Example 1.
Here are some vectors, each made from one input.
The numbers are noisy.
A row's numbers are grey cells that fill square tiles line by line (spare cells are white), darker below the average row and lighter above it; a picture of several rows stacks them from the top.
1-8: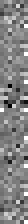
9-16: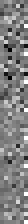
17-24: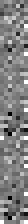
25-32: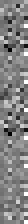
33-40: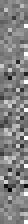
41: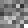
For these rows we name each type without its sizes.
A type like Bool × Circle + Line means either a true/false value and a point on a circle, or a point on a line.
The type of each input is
Line.
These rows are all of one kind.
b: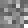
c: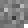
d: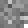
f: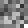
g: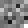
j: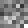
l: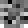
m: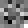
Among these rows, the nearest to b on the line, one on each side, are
d and j.
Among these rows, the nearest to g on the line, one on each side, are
c and m.
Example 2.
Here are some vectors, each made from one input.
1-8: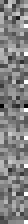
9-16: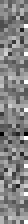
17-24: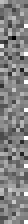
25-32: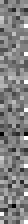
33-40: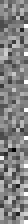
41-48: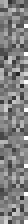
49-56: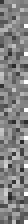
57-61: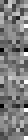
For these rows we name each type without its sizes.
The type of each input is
Tree.
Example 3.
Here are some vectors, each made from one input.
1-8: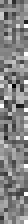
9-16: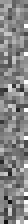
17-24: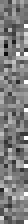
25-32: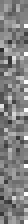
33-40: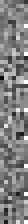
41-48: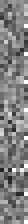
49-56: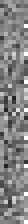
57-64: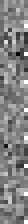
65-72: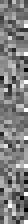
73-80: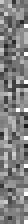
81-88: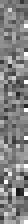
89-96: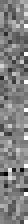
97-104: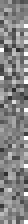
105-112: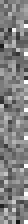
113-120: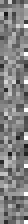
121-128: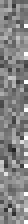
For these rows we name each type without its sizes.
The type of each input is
Bool × Bool × Bool × Bool × Bool.
